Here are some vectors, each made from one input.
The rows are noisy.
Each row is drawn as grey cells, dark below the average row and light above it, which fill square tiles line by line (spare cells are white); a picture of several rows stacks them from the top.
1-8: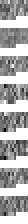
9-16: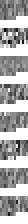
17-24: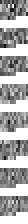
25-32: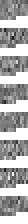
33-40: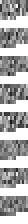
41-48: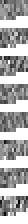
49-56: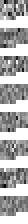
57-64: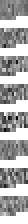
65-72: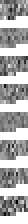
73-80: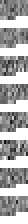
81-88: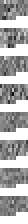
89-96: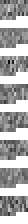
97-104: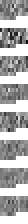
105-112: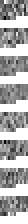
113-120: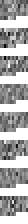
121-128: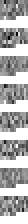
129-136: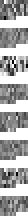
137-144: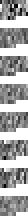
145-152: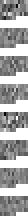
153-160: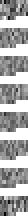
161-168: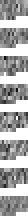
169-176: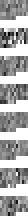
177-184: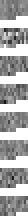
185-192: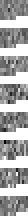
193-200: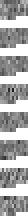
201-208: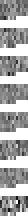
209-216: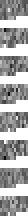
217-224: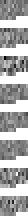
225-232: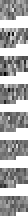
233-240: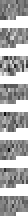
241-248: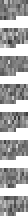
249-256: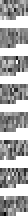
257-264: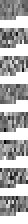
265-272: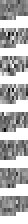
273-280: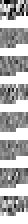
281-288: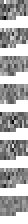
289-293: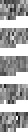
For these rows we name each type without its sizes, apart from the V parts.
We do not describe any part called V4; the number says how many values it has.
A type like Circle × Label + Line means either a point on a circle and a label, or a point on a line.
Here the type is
Bool × Label × Tree + Circle × (Line + V4).
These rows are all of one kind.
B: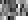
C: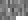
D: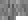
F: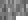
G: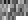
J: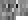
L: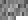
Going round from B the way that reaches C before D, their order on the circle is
B, F, L, J, G, C, D.
